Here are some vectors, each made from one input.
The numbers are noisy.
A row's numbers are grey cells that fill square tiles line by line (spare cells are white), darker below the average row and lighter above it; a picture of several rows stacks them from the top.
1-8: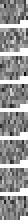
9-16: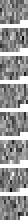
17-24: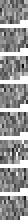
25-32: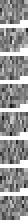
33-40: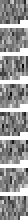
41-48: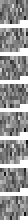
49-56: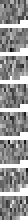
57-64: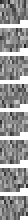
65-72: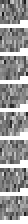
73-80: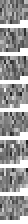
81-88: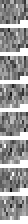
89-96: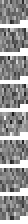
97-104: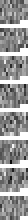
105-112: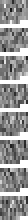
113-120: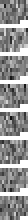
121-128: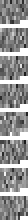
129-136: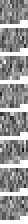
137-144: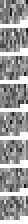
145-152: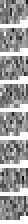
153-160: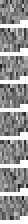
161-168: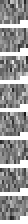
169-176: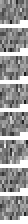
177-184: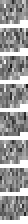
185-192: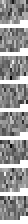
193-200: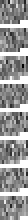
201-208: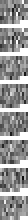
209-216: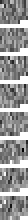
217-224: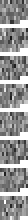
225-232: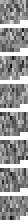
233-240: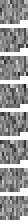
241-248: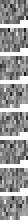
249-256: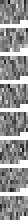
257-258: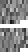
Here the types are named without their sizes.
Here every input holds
either two labels and a true/false value, or a list of points on a line.
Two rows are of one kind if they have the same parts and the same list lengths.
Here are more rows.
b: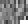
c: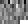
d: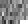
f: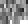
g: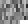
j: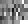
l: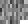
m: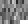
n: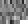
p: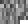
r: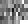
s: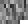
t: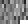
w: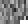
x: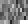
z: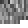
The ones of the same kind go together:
b, c, p, s, t, w, z
d, f, m, n, x
g, l
j, r

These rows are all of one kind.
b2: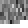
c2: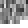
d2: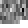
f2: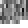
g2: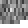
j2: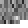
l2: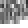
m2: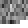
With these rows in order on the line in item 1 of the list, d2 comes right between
b2 and f2.
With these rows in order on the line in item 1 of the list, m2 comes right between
g2 and j2.
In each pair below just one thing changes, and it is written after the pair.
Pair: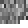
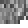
one of the two labels
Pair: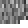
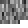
one of the two labels
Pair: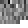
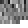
one of the two labels
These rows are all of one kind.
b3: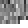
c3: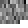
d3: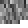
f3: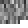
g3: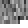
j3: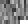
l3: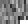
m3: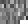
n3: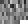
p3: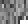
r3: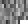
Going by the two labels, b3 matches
f3, p3 and r3.
